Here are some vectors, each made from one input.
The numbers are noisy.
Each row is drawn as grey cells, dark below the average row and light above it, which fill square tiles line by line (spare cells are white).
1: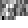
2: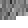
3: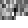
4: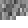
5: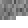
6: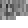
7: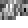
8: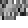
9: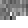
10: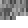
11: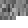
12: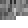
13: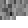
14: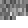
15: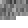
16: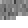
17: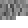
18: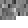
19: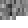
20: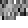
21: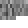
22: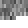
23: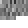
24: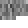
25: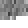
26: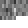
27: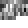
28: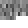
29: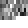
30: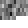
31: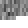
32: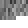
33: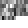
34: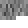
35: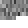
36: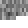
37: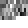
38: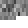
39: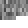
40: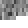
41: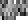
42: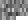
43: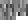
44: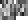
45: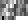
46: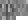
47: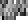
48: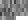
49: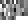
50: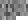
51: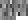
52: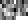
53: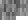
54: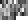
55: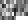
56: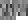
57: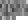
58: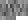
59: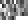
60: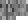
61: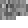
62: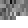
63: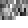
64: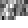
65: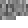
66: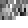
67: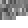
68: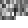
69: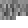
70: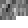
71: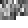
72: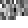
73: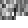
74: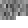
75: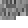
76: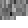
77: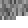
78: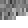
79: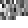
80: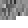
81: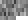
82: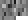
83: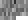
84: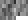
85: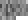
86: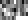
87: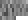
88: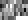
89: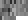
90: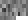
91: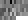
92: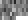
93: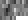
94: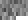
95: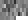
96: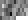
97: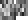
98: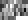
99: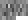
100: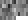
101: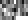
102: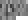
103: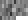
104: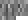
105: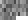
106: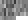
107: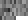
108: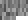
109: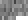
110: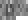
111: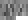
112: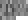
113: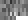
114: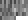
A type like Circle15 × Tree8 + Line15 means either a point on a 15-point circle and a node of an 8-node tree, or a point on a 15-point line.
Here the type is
Circle8 + (Line4 × Line6 + Unit) × Line6.
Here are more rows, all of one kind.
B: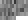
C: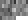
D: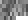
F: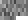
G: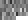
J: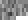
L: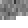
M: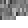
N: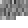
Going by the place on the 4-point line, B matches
D, J and L.
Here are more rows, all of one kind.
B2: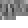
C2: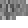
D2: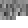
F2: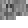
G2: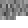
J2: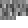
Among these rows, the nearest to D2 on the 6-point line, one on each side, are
G2 and J2.
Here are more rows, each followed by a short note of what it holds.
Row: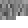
a point on a 6-point line
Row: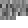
a point on a 6-point line
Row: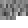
a point on a 6-point line
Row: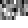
a point on an 8-point circle
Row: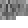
a point on a 6-point line
